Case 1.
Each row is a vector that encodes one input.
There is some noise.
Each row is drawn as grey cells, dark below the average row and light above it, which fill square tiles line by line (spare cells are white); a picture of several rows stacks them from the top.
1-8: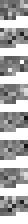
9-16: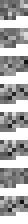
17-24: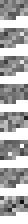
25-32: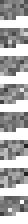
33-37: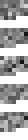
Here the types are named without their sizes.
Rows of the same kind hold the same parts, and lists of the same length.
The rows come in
2 kinds.
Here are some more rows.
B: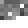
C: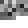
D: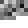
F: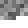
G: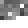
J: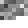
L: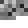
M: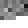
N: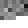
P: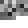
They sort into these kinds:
B, F, G, J, M, N
C, D, L, P

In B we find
three true/false values.
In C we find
a point on each of two lines.
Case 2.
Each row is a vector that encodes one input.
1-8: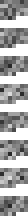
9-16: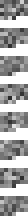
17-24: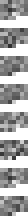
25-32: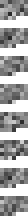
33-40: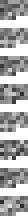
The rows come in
2 kinds.
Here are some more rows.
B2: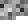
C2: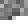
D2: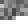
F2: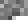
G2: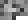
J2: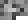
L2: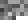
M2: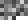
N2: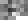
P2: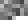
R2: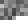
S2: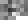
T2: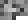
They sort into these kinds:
B2, G2, J2, L2, M2, N2, S2, T2
C2, D2, F2, P2, R2

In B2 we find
three true/false values.
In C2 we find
a point on a 4-point line.
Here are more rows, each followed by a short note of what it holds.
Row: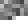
a point on a 4-point line
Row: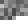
a point on a 4-point line
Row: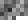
three true/false values
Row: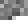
a point on a 4-point line
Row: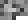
three true/false values
